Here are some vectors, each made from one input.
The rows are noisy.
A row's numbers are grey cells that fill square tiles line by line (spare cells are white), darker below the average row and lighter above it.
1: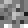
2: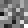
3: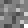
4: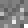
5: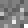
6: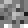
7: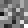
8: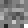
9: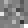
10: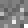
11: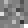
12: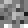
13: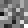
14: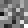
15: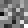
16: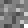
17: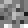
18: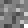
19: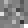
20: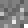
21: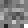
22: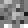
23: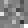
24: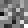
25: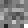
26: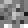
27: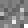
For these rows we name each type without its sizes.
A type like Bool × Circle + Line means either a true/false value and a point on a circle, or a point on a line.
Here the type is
Line.
